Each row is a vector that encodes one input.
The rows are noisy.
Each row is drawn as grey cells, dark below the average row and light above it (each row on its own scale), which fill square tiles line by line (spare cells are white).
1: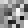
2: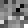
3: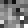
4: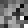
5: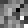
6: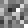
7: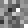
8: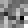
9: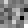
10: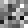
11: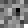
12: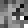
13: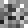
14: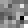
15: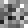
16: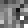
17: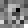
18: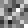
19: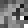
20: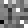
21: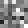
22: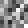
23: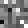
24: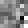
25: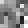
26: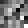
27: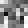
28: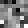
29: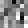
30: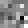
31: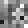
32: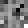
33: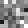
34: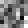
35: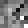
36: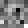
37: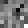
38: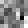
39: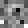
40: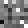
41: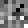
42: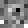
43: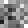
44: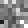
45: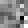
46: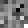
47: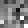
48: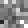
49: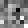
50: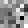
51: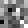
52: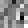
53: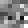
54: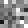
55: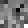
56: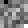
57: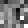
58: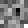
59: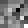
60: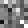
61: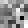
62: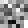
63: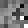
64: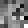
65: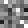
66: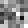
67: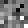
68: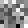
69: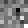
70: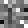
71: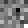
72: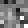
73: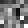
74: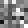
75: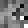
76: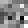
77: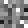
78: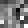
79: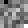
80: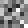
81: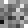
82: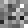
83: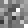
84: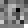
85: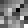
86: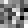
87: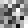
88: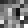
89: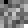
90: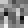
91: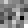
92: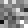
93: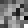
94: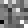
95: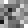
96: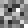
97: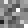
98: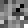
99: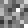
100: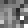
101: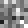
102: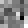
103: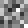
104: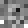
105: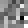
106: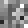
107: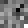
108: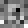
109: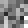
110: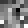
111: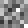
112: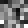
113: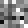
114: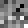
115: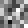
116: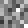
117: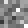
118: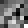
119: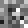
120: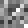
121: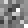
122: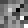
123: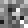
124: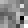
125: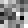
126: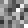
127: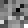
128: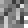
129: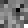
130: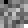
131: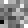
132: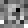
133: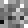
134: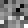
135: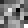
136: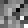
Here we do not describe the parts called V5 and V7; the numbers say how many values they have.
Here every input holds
either a fixed value, or a point on each of two 3-point lines, a true/false value, a value of V5 and a value of V7.
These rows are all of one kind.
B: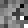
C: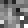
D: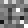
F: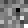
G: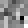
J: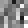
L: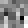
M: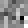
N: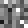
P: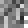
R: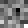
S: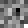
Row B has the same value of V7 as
D and N.
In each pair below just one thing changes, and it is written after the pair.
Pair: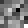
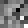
the value of V5
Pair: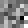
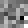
the place on one of the two 3-point lines
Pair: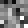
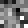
the true/false value
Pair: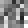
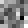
the value of V7
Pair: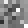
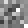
the value of V5
